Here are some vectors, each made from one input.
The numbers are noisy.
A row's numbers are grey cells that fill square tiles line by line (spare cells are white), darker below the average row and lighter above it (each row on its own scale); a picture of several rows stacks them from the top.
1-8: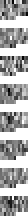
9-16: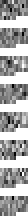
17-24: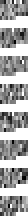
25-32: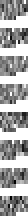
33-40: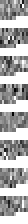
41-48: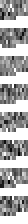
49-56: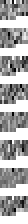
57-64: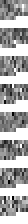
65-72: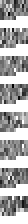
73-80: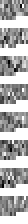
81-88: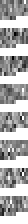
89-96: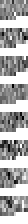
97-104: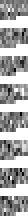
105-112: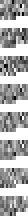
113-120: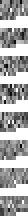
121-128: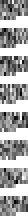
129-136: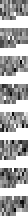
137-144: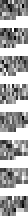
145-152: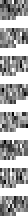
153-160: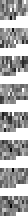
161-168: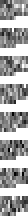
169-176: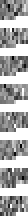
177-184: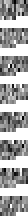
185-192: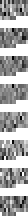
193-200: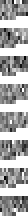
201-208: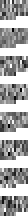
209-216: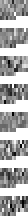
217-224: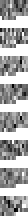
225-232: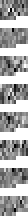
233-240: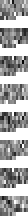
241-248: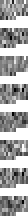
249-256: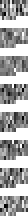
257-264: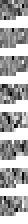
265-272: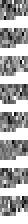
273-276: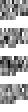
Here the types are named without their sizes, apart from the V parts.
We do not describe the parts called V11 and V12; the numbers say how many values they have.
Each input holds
a point on a line, a true/false value, a value of V11 and a value of V12.
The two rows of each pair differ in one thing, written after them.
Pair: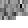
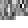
the place on the line
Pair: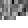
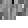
the true/false value
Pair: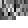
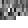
the place on the line
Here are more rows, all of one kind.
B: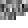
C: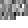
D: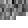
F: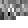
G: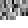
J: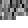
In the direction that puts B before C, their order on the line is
D, B, G, F, C, J.
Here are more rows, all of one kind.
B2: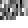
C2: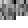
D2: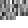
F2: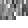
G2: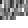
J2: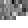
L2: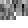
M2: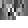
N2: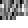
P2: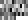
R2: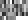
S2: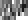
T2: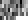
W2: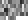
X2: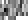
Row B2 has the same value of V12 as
C2, J2, S2 and X2.
